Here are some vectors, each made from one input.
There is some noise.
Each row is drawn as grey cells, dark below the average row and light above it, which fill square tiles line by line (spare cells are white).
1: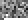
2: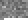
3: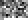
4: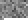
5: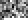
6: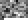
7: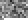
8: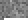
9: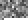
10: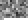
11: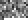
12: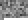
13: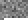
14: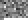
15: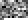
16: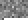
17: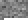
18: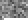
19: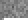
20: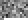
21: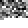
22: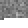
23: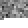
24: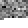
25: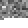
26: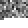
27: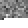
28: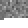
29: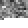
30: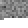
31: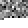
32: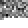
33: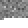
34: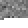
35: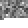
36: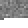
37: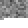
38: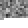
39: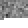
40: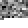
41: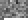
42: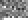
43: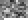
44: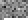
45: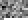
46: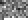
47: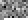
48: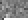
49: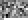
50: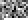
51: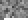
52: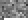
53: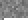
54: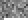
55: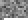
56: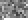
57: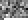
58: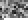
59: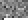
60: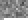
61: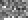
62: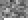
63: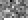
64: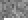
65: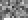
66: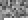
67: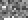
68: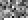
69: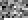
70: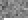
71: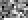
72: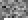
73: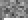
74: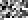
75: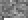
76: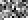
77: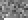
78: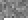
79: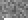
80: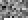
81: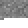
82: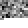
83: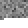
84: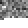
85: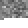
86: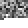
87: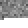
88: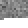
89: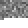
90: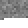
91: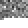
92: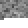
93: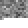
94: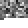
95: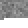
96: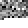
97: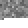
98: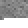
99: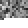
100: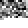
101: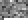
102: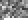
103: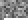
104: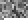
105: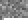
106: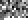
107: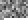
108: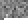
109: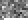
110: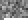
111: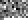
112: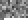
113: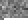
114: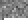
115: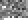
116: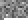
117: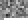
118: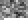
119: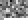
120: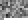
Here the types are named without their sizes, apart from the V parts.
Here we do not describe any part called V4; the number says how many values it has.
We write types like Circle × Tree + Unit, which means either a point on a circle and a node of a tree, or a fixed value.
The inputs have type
List(Bool × V4).
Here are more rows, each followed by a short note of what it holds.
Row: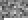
a list of one item
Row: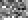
a list of two items
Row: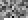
the empty list
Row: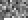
a list of two items
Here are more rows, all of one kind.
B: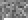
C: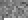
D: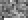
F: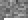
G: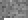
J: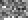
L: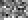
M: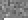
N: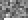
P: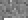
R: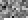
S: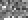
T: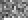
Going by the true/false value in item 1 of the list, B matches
R and T.
